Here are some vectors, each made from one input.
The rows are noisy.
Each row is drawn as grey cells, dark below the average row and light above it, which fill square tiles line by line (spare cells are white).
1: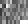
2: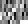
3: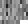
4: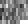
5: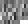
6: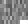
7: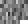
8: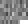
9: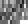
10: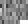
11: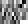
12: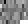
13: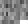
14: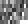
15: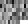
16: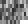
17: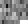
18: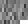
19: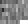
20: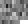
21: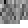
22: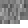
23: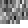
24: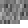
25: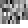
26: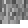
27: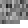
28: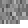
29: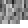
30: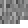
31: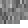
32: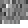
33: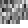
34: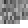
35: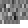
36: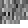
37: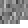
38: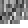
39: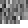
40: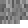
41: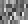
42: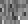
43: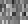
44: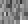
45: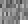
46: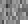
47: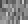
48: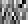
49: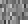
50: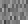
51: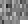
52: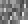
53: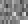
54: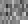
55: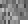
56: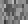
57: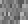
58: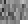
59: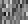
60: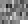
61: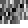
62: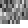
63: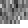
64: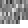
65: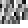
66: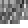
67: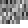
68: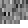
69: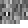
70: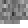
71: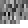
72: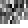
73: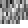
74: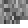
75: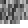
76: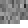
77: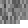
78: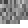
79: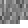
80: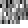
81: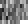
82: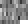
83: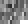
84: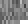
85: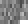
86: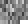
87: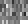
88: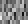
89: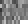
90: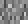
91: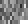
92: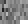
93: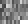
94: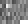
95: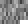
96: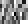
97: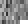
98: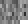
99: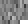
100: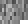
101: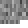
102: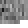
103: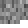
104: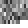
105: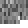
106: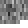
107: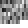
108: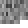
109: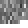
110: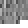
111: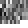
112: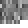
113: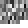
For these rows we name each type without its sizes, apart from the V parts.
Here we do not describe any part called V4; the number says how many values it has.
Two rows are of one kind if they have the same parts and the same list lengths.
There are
4 kinds of row.
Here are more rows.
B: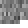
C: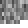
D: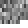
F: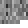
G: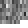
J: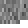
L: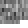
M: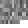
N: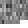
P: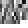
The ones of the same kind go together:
B, F, M, N
C, G, J
D, L
P

